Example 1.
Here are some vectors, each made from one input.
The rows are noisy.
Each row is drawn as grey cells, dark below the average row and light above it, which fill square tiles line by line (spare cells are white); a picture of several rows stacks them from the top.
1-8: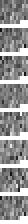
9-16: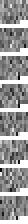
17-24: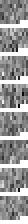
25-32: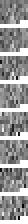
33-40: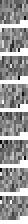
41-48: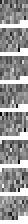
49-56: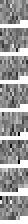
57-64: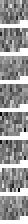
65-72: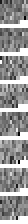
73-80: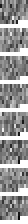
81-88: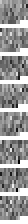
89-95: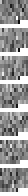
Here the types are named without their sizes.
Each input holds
a node of a tree and a true/false value.
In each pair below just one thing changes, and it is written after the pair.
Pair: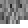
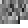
the node of the tree
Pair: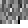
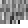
the true/false value
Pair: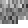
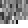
the true/false value
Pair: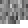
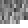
the true/false value
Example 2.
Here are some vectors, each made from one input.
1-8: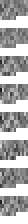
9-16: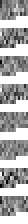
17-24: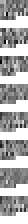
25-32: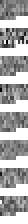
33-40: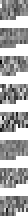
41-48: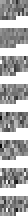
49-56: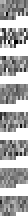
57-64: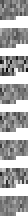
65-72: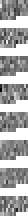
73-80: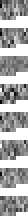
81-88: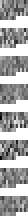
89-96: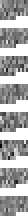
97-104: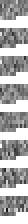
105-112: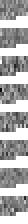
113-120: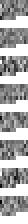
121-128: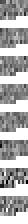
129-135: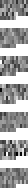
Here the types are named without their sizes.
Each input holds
either a point on a circle, or a point on a line.
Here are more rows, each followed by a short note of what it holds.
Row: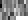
a point on a circle
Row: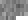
a point on a line
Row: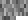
a point on a line
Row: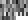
a point on a line
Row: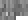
a point on a line
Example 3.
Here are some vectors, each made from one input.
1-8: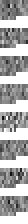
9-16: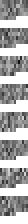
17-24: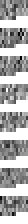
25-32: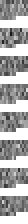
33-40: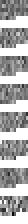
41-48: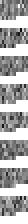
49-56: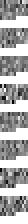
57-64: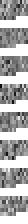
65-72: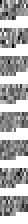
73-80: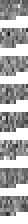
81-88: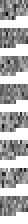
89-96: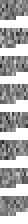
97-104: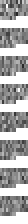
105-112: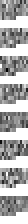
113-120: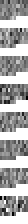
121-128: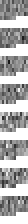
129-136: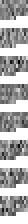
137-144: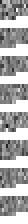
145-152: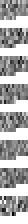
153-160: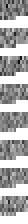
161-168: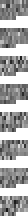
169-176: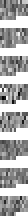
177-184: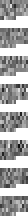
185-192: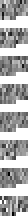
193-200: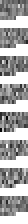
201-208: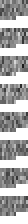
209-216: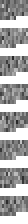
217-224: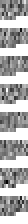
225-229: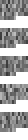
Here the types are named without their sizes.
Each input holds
either a point on a circle, or a fixed value, or four true/false values.
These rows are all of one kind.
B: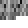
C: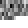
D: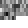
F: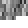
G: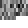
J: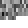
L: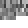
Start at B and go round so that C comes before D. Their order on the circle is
B, G, C, L, D, J, F.
